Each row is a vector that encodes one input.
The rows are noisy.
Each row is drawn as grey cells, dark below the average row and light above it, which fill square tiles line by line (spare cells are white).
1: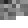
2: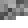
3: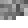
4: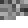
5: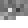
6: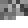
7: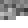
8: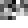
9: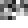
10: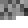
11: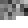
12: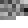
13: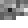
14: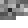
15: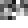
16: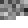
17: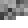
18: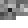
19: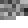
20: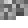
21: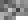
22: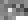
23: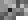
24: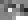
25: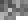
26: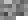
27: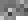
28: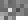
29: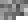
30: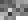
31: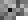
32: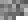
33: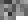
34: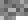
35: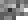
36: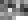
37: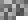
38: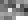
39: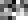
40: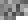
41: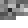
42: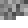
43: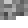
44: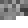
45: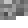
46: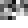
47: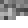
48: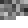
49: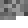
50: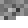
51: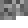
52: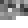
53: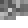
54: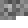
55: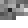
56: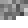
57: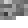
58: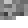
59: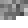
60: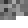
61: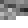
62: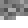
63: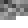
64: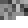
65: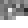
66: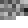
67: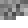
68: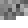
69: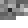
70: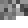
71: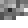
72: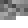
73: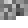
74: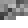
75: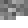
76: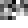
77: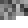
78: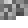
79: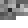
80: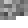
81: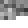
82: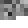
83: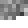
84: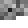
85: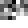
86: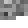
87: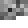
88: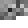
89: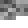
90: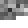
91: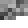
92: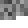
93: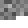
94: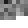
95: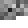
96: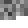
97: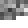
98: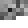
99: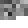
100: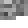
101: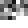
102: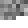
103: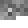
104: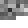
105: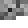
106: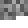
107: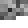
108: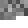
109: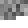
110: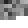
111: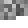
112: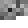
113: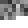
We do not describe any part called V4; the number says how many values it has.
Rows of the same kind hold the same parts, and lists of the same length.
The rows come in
3 kinds.
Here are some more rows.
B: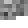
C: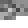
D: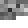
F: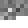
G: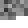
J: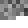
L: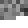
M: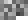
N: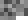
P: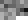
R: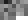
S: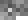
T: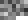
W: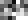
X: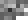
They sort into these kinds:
B, D, M, X
C, F, G, J, L, N, P, R, S, T
W

